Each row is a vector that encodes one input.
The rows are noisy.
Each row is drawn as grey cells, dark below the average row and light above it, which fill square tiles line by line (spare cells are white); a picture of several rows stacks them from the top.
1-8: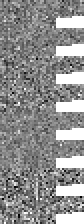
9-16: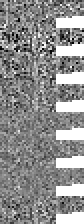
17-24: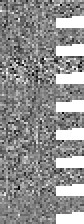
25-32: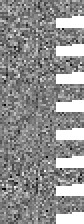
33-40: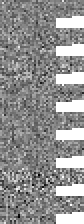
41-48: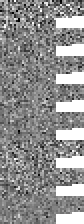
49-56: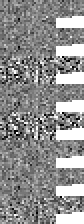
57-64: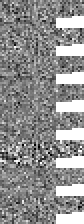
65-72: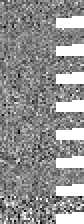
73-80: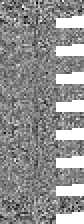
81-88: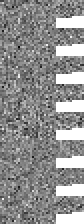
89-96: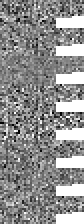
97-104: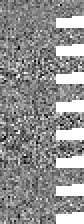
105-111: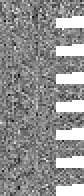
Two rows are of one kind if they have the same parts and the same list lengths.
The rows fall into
2 kinds.
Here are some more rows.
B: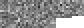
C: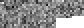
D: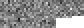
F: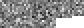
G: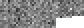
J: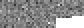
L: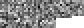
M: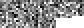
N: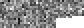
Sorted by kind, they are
B, C, F, J, L, M
D, G, N

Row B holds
four labels (each one of 4).
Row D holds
two labels (each one of 4) and one of 5 labels.
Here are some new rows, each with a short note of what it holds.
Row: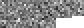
four labels (each one of 4)
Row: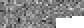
two labels (each one of 4) and one of 5 labels
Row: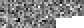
two labels (each one of 4) and one of 5 labels
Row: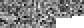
two labels (each one of 4) and one of 5 labels
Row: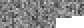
four labels (each one of 4)
